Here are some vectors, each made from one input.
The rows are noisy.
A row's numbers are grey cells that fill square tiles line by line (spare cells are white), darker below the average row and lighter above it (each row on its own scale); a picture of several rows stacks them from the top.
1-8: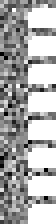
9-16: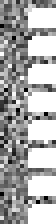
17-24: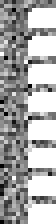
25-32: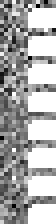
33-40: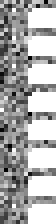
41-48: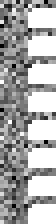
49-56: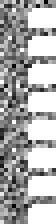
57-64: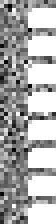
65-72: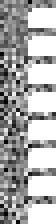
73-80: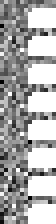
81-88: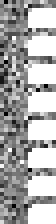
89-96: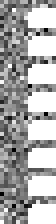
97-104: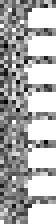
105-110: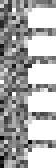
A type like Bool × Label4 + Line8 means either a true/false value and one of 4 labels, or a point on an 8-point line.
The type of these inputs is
Bool × (Circle6 + Unit) + Circle5.
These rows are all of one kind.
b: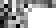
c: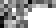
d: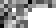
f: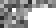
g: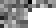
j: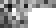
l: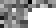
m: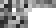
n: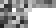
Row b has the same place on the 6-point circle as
c and d.
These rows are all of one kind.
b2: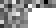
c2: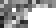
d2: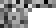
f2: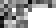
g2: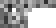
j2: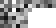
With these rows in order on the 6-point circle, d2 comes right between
b2 and g2.
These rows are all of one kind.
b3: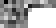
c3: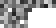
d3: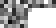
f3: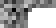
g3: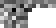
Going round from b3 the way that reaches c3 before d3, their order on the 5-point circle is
b3, f3, g3, c3, d3.
